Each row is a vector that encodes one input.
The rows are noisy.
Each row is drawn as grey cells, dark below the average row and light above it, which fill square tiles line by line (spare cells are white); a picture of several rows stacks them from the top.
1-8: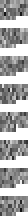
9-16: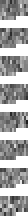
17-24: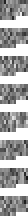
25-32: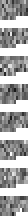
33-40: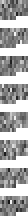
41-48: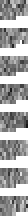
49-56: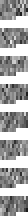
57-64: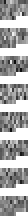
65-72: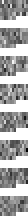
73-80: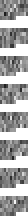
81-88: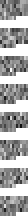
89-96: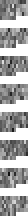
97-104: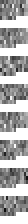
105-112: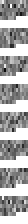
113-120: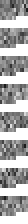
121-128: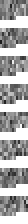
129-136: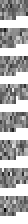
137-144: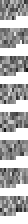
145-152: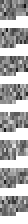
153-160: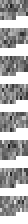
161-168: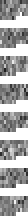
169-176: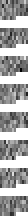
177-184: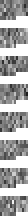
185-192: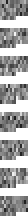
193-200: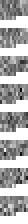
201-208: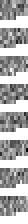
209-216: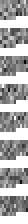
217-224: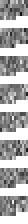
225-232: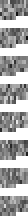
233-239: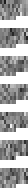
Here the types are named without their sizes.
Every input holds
a label, together with either a label, or a point on a line.
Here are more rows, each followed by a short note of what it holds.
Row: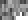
a label and a point on a line
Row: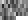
two labels
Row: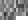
a label and a point on a line
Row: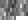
two labels
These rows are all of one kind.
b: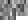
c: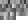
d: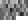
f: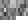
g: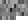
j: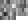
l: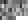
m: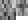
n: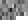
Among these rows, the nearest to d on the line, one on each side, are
c and g.
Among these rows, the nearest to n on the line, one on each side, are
g and l.
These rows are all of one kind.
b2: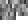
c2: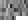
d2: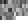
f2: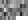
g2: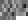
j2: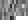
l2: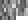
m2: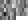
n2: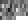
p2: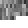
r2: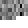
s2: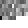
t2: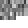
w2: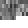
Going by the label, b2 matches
l2, m2, s2 and t2.
